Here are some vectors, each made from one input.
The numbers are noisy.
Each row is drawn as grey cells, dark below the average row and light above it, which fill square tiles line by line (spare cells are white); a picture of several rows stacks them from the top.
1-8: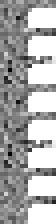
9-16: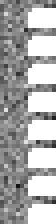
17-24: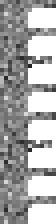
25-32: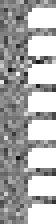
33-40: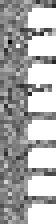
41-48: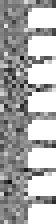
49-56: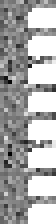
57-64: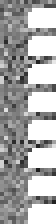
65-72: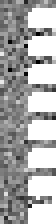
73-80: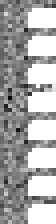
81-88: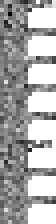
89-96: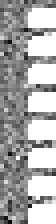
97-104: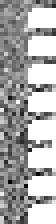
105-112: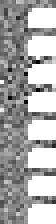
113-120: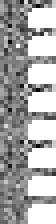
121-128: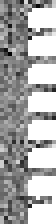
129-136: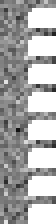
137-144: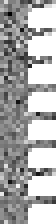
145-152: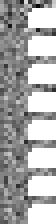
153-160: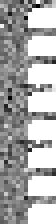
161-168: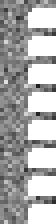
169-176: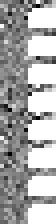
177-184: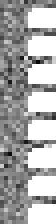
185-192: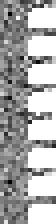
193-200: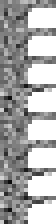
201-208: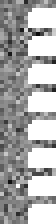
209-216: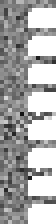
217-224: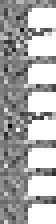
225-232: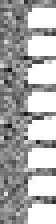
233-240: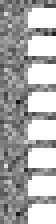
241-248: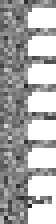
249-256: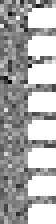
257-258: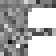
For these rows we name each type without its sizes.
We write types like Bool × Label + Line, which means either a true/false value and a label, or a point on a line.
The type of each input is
Circle + Tree.
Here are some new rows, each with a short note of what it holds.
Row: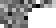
a node of a tree
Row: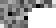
a node of a tree
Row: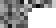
a node of a tree
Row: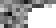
a node of a tree
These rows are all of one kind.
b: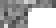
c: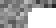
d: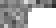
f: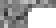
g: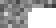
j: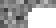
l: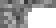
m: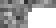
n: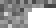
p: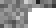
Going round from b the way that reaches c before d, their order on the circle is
b, f, j, m, l, n, g, c, p, d.
